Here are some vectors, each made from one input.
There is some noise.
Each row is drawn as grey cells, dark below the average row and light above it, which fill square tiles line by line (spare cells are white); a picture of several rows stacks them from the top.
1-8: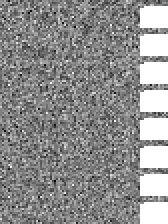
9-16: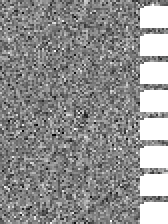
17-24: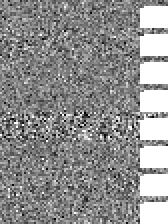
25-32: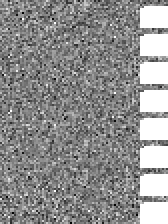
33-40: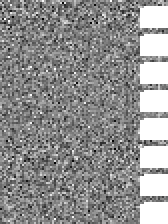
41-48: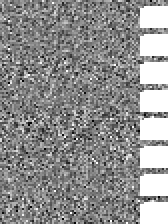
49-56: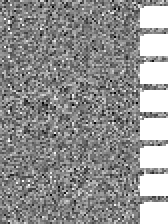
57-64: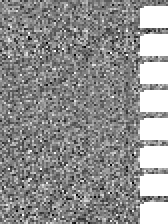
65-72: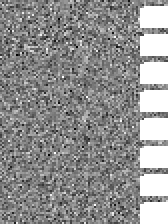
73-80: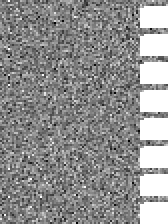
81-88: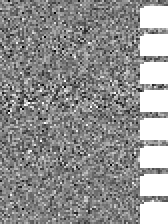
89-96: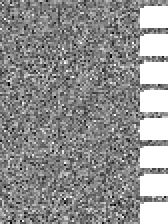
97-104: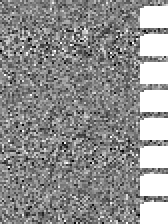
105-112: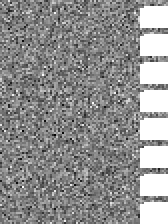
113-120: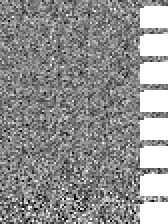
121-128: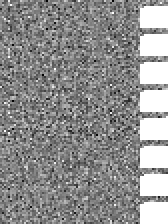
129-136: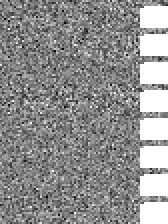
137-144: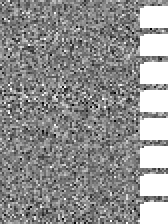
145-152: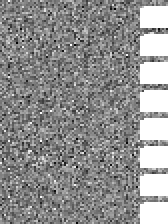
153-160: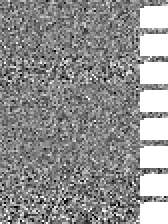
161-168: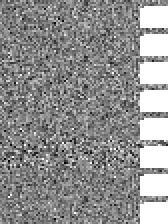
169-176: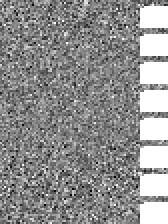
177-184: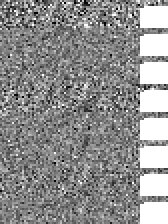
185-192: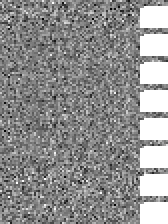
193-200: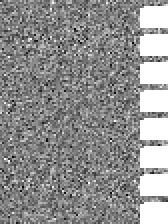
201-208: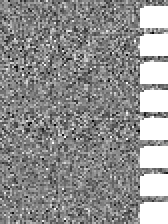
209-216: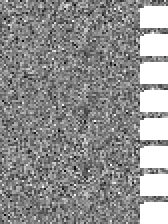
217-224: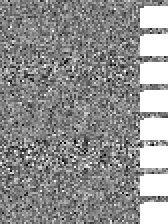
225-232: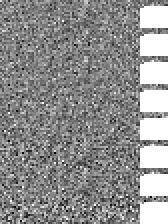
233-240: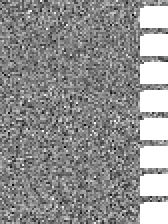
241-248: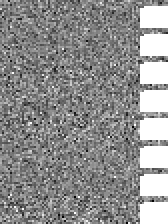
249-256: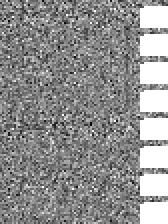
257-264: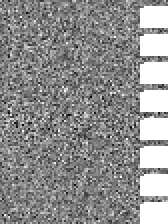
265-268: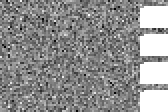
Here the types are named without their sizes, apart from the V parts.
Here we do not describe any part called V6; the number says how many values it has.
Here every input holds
a point on a circle, together with either a point on a circle and a point on a line, or a value of V6.
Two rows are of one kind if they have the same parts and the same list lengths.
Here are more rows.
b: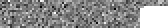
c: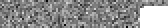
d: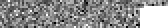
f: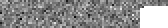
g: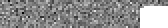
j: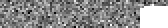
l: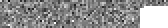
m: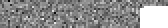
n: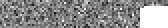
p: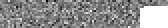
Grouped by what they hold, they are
b, c, d, p
f, g, j, l, m, n

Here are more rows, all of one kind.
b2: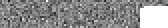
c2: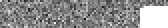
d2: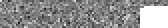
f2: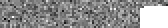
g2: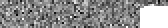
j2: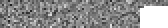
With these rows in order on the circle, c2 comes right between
f2 and g2.
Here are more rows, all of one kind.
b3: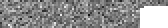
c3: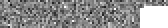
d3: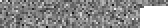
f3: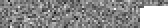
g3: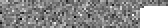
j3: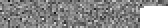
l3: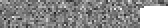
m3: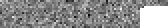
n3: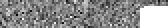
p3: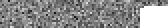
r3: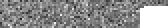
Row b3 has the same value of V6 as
g3, m3, n3 and r3.
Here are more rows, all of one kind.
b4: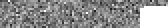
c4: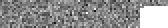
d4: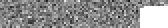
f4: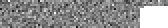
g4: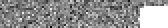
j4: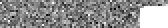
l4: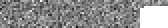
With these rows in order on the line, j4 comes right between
g4 and l4.
